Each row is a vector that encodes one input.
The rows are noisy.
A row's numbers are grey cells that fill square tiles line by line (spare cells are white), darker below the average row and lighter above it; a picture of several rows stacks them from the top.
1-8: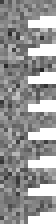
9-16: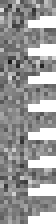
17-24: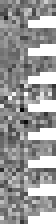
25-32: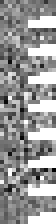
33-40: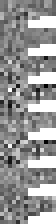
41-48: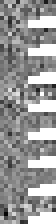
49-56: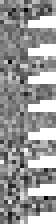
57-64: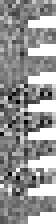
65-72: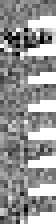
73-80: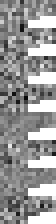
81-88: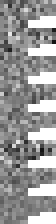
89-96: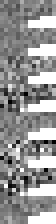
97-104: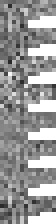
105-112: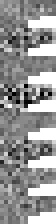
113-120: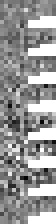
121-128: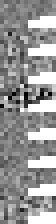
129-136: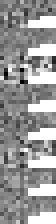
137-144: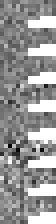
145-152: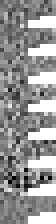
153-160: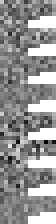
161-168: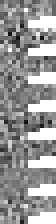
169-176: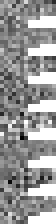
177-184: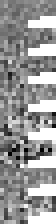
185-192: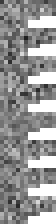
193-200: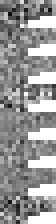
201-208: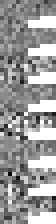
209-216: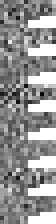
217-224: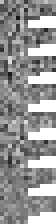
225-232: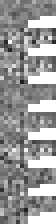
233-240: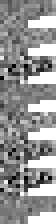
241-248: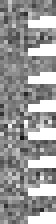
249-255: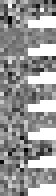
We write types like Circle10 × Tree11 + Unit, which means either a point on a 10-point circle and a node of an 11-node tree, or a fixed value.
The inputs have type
Bool × Bool × Bool × (Tree11 + Unit) + Line3 × Line4.
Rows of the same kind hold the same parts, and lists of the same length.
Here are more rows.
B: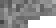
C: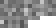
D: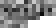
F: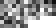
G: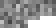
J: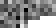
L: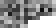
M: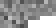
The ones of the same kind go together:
B, C, F, G, L
D, J
M

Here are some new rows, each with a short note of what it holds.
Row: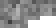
a node of an 11-node tree and three true/false values
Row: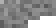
three true/false values
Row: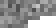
a node of an 11-node tree and three true/false values
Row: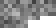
a node of an 11-node tree and three true/false values
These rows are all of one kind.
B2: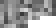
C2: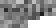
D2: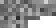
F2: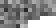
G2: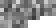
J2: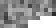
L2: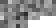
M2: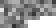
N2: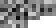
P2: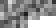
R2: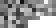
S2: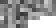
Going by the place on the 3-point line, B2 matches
D2, G2 and J2.
